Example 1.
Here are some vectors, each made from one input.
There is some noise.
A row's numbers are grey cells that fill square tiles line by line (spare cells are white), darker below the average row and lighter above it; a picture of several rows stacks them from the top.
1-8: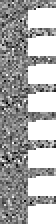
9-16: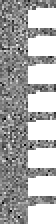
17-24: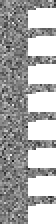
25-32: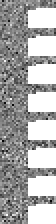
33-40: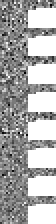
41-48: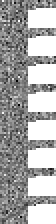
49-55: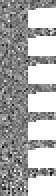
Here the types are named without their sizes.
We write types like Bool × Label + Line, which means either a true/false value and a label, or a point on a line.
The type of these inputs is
Bool × Bool × Bool × Bool × Line.
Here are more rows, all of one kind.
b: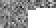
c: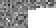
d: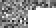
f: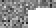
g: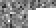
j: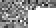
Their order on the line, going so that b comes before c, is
j, b, f, d, c, g.
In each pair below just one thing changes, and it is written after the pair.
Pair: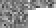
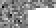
the place on the line
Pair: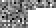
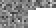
one of the four true/false values
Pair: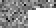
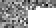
the place on the line
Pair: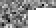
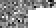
one of the four true/false values
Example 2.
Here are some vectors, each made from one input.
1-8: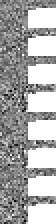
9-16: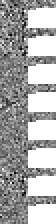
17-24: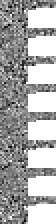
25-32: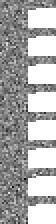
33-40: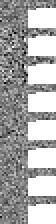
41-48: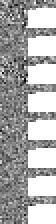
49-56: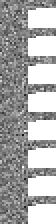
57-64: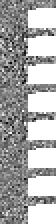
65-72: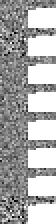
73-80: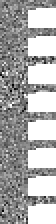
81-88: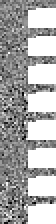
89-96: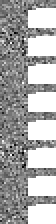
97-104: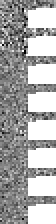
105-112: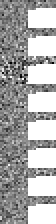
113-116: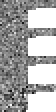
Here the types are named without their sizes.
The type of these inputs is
Bool × Bool × Bool × Bool + Circle.
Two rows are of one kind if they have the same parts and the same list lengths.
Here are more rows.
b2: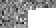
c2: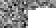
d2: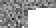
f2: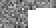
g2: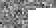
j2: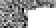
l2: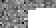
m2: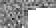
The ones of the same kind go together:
b2, d2, f2, g2, l2, m2
c2, j2

